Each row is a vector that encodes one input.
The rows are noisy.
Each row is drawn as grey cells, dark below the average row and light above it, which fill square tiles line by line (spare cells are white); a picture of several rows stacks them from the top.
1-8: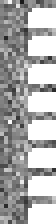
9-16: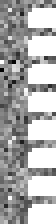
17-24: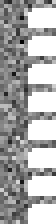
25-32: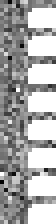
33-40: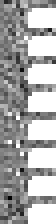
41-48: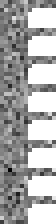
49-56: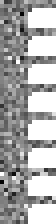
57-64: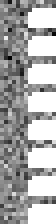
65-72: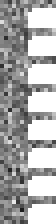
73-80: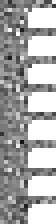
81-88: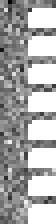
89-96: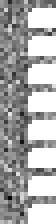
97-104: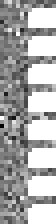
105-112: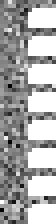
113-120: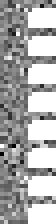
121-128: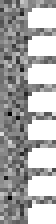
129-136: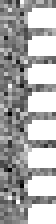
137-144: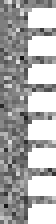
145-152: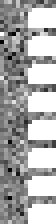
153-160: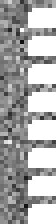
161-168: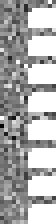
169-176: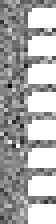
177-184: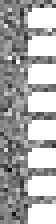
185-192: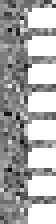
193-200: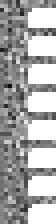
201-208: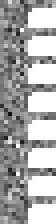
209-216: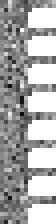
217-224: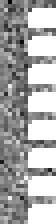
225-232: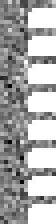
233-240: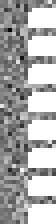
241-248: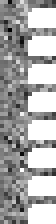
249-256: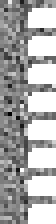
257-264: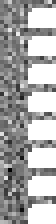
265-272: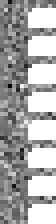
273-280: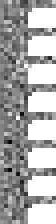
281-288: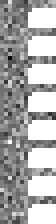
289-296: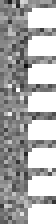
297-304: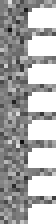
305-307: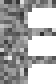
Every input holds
a list of up to two items, each a point on a 4-point line and a point on a 5-point line.
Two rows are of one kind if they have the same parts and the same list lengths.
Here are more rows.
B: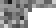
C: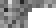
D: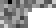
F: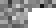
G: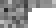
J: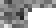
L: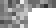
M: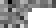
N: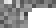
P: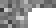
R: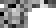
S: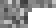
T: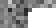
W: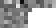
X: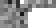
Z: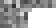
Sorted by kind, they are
B, D, F, J, L, M, P, X
C, G, N, S, T, W, Z
R

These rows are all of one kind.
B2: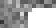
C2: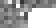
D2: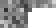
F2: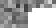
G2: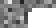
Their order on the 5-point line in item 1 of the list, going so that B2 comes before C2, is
F2, B2, G2, C2, D2.
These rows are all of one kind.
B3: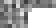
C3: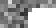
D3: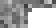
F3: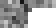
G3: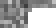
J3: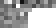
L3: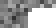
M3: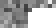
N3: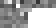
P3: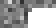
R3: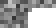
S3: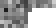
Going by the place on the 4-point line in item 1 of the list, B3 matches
J3 and N3.
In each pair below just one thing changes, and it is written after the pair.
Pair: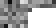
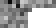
the place on the 4-point line in item 1 of the list
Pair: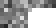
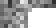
the place on the 5-point line in item 1 of the list
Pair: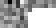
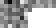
the place on the 4-point line in item 2 of the list
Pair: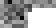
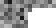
the place on the 5-point line in item 2 of the list
